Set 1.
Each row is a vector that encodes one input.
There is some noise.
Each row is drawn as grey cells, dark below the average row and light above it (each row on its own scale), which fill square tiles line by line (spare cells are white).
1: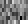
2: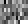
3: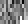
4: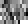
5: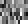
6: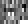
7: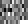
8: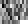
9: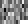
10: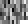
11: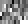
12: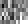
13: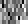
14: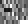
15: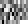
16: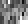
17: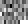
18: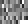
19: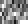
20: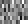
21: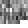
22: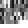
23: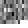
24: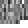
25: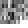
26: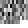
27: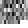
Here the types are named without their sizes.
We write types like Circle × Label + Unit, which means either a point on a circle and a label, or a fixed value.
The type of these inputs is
Line × Line.
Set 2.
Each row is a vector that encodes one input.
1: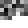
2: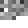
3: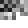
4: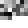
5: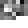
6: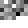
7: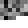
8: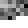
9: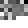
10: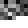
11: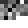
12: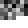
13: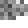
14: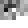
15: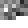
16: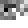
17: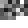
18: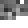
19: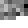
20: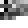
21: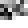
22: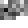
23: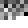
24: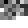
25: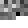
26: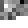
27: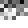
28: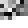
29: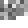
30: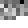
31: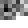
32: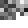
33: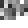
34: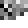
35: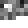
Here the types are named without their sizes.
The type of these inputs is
Tree.
